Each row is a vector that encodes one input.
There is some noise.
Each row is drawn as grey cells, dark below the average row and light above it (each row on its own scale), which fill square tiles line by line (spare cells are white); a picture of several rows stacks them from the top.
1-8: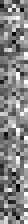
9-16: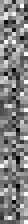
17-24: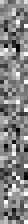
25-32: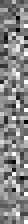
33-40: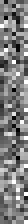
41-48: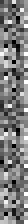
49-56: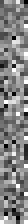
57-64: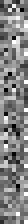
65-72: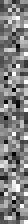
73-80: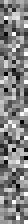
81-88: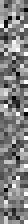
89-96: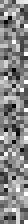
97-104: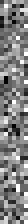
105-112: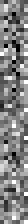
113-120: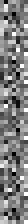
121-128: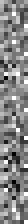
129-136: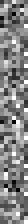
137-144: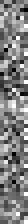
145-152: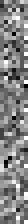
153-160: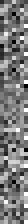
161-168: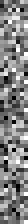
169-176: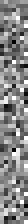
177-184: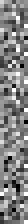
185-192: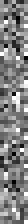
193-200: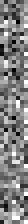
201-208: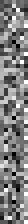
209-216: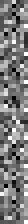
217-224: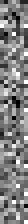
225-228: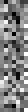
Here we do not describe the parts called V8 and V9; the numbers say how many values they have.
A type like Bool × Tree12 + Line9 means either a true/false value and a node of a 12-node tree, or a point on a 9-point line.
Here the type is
(Line5 + V8) × V9 + List2(Line6).
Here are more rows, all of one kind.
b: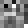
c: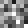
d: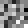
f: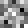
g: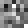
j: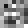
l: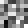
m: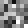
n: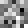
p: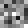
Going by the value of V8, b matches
c, j and m.
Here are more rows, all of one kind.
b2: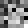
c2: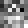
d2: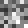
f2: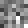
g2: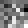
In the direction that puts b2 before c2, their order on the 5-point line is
d2, b2, f2, g2, c2.
